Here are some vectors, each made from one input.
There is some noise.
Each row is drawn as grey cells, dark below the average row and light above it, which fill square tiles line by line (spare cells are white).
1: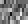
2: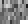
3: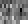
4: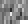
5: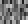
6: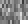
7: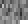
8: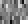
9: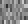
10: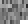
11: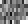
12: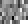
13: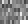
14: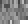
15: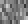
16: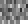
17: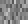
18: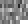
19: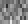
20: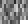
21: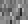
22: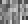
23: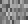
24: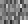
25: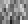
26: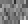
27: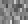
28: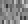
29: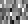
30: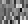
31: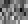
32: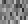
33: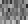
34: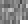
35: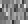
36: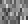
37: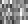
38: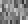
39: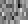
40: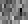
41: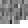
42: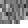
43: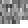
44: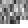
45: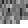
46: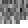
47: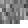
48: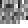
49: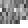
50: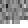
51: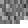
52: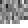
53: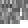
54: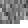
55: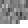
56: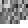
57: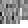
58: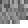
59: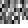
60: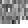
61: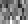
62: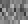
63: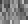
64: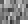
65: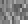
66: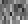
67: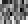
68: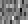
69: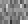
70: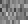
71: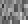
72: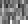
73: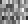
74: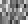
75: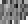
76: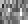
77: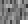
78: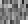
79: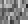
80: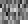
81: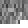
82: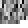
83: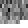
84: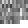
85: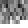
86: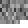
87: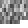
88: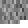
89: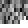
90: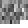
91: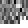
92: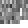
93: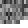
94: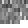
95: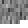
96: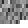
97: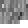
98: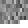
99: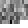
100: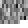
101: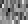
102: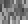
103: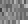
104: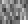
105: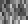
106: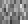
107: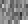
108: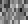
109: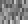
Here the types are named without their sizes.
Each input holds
a true/false value, together with either a label, or a node of a tree.
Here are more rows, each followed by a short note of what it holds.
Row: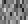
a node of a tree and a true/false value
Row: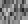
a node of a tree and a true/false value
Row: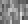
a label and a true/false value
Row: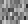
a node of a tree and a true/false value
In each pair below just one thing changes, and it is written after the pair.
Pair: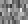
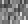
the label
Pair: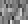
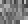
the true/false value
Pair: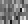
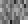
the label
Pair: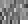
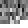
the true/false value
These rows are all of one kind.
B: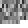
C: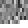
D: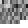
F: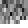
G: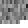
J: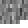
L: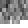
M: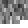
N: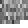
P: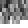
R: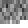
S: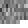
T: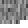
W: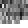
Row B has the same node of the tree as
G, L, P and R.
